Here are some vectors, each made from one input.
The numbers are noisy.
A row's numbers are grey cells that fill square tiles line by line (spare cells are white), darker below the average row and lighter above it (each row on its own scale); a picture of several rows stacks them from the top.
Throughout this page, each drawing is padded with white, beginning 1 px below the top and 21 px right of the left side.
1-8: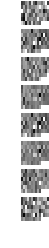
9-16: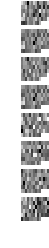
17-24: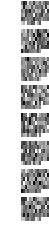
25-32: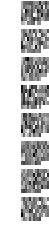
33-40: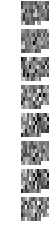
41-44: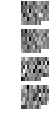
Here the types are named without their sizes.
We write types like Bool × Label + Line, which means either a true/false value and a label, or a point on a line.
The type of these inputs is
(Bool × Bool × Bool + Unit) × Label.
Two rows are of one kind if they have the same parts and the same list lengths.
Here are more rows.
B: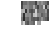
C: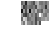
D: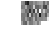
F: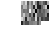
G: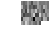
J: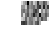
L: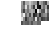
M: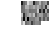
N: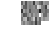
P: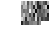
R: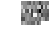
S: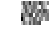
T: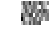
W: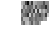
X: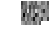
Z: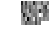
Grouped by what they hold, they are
B, C, D, G, M, N, R, S, T, W, X, Z
F, J, L, P

